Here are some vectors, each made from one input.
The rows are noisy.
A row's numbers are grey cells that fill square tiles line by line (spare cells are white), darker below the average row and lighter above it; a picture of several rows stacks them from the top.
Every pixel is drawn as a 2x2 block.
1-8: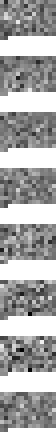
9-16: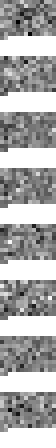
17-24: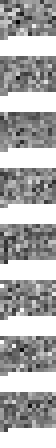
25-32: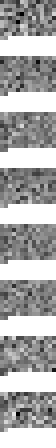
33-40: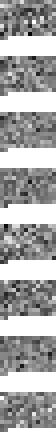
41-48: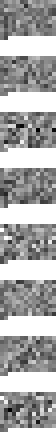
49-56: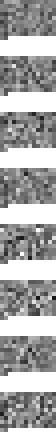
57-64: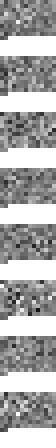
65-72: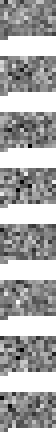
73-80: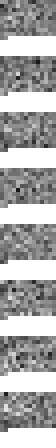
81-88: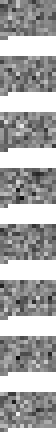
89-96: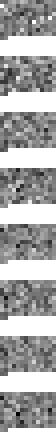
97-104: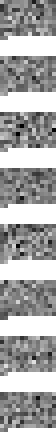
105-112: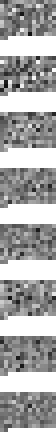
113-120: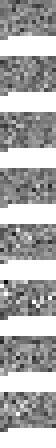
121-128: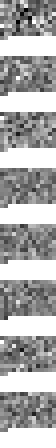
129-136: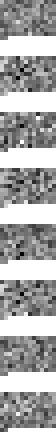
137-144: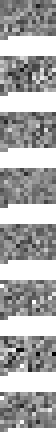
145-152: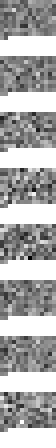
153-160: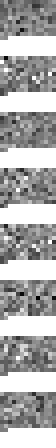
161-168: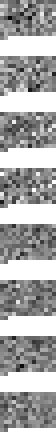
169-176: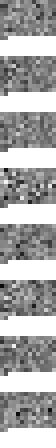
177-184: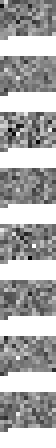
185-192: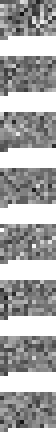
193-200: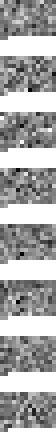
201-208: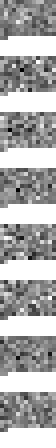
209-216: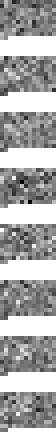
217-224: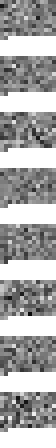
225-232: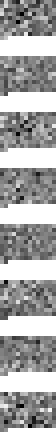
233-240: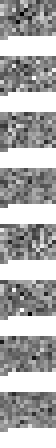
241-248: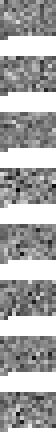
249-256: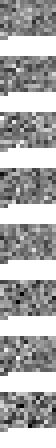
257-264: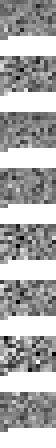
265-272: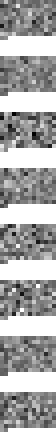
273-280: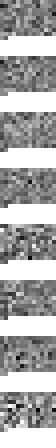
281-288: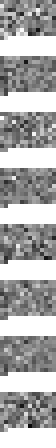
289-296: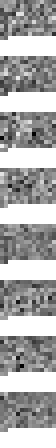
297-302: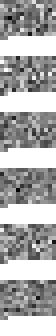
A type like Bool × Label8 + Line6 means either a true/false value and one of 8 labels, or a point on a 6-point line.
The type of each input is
((Bool × Bool × Bool × Bool + Unit) × Line4 + Line12) × Circle6.
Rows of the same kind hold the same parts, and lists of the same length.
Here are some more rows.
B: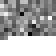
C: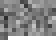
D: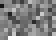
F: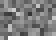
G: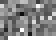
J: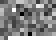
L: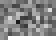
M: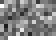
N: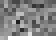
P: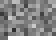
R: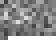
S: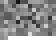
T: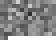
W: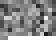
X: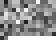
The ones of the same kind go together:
B, G, J, M
C, D, L, P, R, S, W, X
F, N, T

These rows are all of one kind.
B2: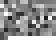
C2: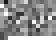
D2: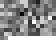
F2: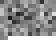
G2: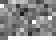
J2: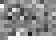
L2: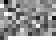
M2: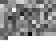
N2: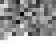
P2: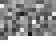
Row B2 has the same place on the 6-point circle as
C2 and L2.
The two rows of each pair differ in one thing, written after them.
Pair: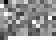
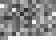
the place on the 6-point circle
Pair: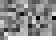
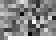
the place on the 12-point line
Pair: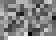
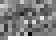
the place on the 6-point circle
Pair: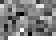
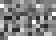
the place on the 12-point line
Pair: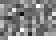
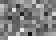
the place on the 12-point line
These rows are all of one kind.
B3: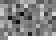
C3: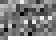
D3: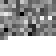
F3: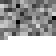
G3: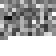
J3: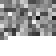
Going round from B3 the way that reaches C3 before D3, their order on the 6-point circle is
B3, G3, C3, D3, J3, F3.
